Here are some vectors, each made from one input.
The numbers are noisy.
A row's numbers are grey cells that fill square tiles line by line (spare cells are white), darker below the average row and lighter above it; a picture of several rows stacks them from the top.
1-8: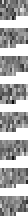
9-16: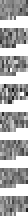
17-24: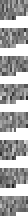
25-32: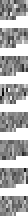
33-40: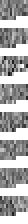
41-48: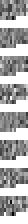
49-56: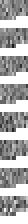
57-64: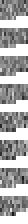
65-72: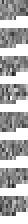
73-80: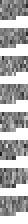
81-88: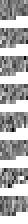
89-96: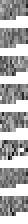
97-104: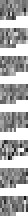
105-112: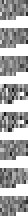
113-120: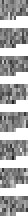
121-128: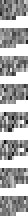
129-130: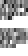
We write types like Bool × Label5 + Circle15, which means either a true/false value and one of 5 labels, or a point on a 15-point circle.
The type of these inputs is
Line4 × List3(Line6).
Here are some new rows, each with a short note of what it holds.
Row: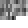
a point on a 4-point line, together with a list of one item
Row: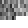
a point on a 4-point line, together with a list of two items
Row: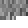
a point on a 4-point line, together with a list of two items
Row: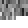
a point on a 4-point line, together with a list of one item
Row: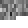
a point on a 4-point line, together with a list of two items
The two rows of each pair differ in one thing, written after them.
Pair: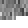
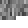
the place on the 6-point line in item 1 of the list
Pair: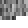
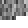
the place on the 4-point line
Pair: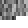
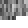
the place on the 4-point line
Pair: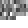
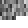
the place on the 6-point line in item 1 of the list
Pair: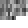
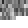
the place on the 6-point line in item 1 of the list
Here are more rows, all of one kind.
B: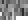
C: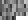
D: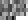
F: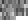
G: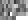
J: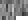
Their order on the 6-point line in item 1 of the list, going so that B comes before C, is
F, B, J, C, D, G.
